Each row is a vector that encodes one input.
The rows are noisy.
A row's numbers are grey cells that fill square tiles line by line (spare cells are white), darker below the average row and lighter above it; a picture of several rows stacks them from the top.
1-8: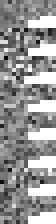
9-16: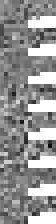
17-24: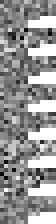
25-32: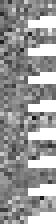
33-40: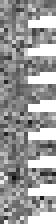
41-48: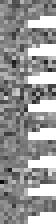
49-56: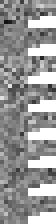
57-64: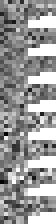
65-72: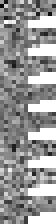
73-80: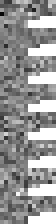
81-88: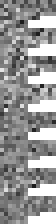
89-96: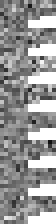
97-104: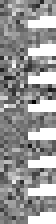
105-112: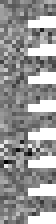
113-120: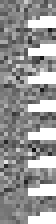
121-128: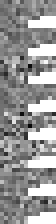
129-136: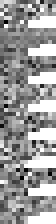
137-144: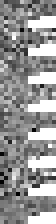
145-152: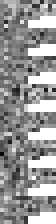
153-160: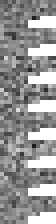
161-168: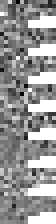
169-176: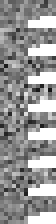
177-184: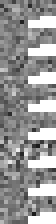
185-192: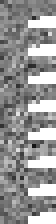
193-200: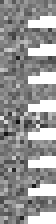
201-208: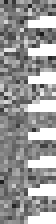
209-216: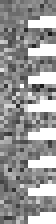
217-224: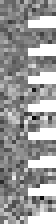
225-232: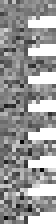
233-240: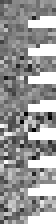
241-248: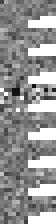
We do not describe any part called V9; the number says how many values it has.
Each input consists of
either a point on a 7-point line, or a list of up to three items, each a true/false value and a value of V9.
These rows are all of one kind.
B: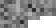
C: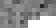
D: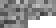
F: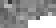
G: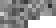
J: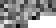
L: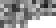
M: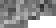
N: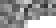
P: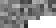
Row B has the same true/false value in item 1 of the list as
C and P.
